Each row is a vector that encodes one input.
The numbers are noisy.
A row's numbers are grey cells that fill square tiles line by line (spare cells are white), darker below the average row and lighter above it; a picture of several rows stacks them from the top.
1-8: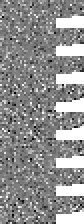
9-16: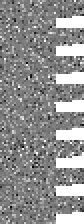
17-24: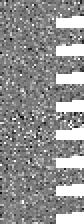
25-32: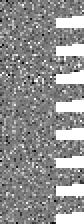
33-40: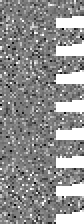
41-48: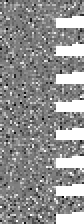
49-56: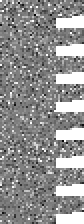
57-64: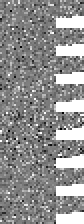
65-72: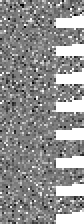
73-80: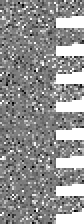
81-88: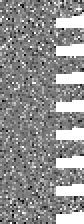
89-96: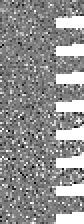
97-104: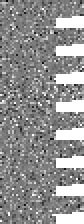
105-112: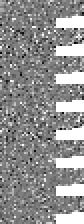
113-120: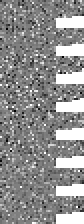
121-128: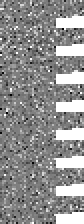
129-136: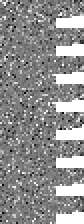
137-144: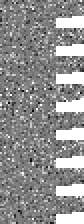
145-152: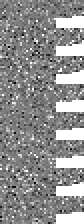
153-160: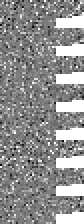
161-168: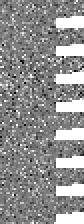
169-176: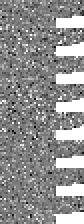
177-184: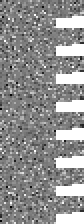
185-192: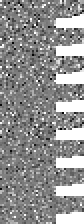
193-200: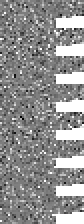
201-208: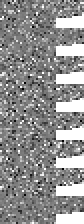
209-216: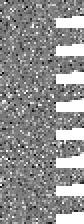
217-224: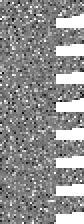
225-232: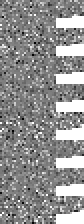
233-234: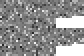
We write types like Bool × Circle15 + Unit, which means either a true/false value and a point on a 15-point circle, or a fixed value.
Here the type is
(Bool × Bool × Bool × Line5 + Label5) × Label5 × Label5.
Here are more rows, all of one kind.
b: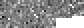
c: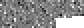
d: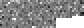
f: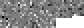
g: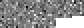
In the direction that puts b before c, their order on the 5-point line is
b, g, f, c, d.
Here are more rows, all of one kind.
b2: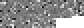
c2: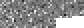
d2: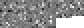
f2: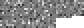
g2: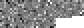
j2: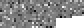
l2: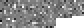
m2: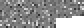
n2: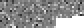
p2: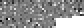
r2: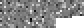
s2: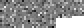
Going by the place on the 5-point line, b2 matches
d2, f2 and r2.
